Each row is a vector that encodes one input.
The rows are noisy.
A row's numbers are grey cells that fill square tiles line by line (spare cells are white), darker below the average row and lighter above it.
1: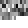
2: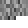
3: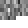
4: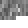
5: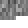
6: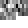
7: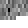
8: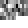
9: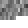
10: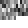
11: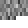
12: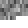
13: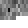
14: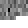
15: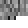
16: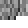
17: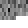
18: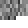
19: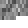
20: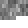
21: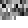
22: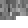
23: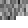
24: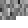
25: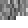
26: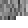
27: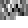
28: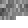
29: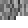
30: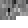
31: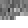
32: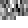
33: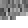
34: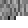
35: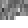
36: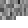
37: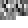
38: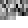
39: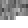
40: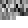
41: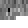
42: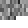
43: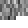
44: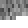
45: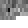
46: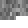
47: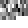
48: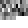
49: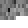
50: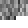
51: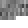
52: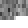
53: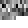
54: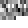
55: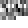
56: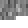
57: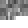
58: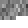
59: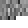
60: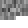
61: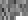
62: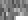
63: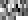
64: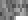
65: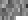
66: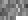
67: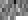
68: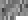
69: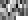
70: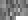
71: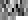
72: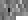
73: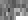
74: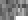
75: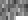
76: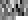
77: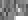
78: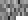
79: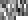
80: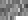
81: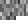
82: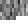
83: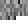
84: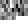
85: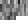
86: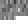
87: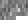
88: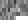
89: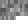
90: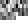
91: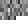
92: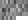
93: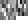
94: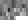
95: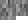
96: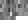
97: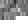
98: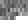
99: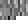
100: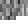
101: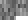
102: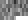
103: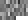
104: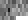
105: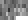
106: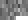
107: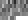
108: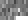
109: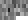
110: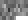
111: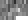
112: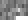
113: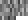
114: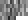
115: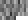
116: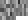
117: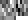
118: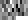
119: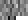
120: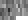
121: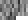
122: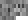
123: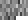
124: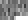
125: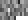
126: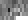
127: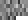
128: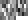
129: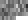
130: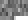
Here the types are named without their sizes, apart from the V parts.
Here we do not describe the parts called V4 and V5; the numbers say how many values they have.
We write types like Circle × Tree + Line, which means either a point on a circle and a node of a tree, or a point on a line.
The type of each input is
Bool × Bool × Bool × (Tree + Unit) + V4 × V5.
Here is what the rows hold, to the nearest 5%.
About 80% of them hold three true/false values, together with either a fixed value, or a node of a tree. The rest hold a value of V4 and a value of V5.
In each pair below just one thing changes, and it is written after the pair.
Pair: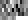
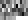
the value of V4
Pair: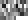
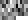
the value of V4
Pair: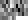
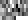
the value of V5
